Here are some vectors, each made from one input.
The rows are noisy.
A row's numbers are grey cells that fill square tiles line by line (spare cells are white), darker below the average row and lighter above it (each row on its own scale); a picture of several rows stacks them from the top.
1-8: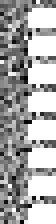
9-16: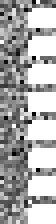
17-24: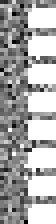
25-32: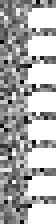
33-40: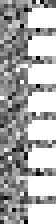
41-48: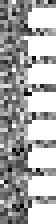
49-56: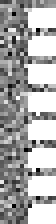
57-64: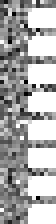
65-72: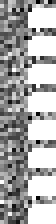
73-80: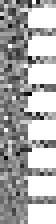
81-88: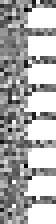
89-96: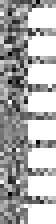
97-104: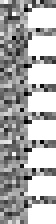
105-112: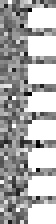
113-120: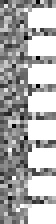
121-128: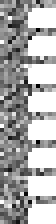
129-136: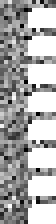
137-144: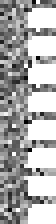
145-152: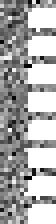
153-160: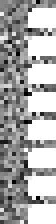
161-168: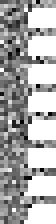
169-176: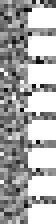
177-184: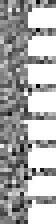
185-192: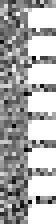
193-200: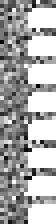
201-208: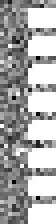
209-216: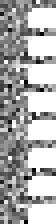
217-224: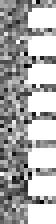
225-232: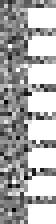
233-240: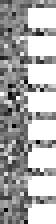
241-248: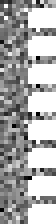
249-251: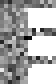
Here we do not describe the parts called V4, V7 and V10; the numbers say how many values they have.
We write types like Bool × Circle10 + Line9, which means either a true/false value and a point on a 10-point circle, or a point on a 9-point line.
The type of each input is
Bool × Line5 × Line5 × V4 × V7 × V10 + Line8.
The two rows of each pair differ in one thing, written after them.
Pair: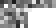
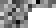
the value of V4
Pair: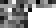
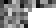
the true/false value
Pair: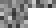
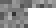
the true/false value
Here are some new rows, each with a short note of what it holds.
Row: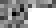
a point on each of two 5-point lines, a true/false value, a value of V4, a value of V7 and a value of V10
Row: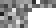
a point on an 8-point line
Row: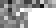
a point on each of two 5-point lines, a true/false value, a value of V4, a value of V7 and a value of V10
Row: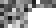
a point on an 8-point line
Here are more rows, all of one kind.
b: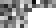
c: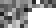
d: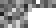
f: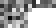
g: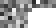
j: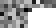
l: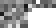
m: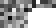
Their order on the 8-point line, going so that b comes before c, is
b, g, j, m, c, f, d, l.
